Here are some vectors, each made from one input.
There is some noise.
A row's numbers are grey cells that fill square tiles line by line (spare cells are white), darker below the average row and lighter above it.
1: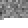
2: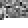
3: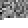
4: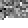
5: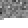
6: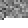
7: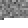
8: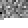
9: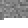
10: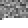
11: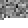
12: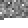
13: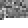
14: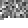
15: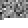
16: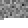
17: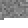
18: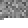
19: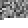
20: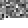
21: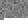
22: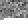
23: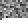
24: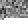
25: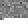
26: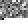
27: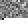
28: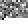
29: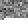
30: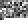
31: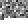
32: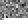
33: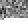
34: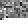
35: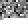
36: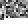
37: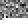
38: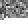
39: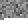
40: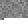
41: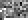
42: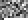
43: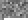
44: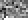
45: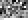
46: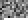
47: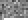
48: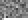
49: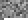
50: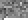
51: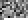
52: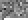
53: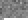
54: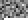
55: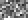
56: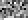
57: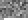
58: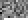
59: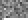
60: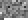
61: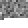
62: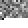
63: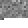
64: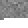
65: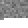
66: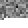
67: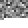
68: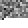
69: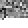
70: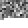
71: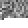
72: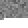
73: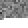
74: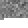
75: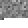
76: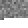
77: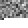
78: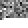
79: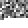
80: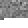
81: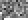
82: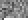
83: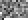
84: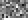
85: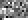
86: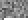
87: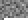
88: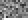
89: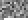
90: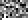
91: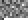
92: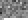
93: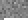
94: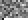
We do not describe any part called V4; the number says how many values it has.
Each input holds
a list of up to two items, each a true/false value and a value of V4.
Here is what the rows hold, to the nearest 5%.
All of them are lists of up to two items, each a true/false value and a value of V4: about 5% are empty, 45% hold one and 50% two.
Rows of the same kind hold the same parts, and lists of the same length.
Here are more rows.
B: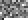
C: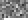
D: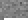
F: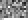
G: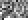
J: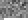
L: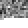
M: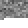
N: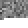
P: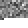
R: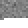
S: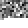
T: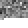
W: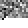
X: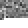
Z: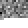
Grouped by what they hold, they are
B, C, J, M, N, S, T, X
D, G, L, P, R, W, Z
F

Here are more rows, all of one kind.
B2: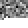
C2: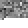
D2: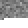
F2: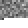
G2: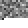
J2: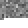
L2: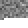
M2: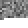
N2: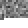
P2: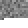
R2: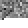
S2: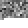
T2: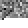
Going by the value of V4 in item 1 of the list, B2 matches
G2, J2 and M2.
